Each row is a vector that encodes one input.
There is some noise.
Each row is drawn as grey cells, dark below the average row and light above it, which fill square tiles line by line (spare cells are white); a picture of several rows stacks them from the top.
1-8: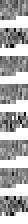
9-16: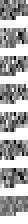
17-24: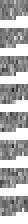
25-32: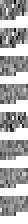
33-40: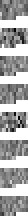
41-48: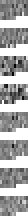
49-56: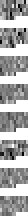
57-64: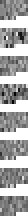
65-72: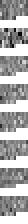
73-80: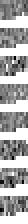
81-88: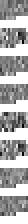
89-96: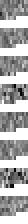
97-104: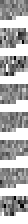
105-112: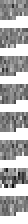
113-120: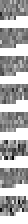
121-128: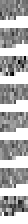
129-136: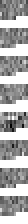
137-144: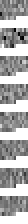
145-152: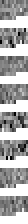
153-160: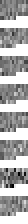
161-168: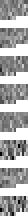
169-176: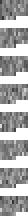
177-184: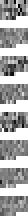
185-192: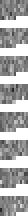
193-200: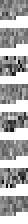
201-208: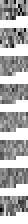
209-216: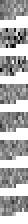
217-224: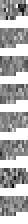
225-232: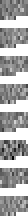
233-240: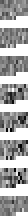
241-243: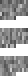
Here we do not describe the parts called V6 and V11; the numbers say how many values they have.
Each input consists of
a point on a 9-point circle, together with either four true/false values and a value of V6, or a value of V11.
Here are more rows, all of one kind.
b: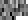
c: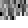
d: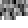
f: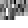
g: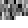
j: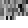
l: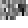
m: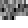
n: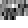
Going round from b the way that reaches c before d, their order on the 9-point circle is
b, g, j, f, m, n, l, c, d.
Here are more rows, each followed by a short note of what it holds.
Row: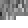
a point on a 9-point circle, four true/false values and a value of V6
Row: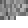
a point on a 9-point circle, four true/false values and a value of V6
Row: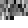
a point on a 9-point circle and a value of V11
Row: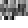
a point on a 9-point circle and a value of V11
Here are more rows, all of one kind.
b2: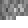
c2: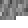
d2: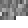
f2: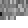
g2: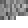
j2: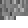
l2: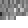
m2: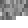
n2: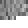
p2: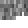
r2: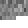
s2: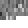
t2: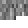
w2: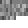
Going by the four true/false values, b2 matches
j2, r2 and w2.
